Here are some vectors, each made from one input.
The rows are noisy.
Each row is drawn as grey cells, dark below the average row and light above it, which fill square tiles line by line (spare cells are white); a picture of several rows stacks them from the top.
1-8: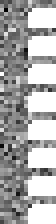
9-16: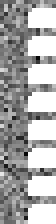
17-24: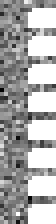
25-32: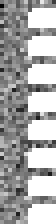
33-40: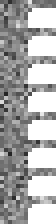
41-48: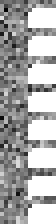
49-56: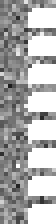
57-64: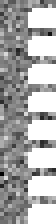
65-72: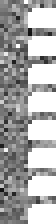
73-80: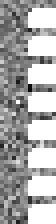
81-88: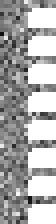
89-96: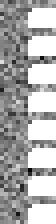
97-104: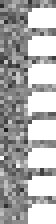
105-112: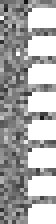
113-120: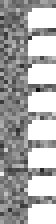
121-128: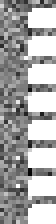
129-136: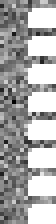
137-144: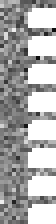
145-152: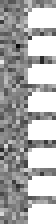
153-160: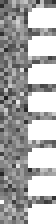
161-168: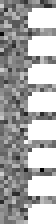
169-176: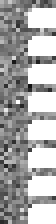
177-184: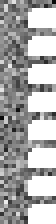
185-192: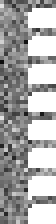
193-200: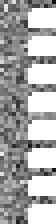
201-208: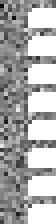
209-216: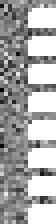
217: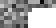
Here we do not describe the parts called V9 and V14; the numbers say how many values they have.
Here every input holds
a point on a 7-point line, together with either a point on an 8-point line, or a value of V9 and a value of V14.
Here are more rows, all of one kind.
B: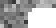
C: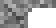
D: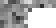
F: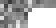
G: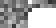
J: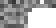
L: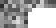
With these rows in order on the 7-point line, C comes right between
D and J.
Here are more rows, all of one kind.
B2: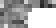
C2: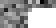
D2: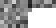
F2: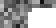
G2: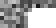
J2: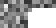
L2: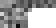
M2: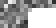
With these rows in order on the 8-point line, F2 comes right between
B2 and J2.
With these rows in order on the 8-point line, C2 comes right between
G2 and L2.
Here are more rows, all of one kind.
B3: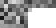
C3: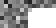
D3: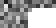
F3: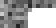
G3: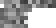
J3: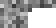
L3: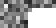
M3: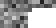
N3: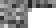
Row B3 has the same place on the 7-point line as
C3, D3 and L3.
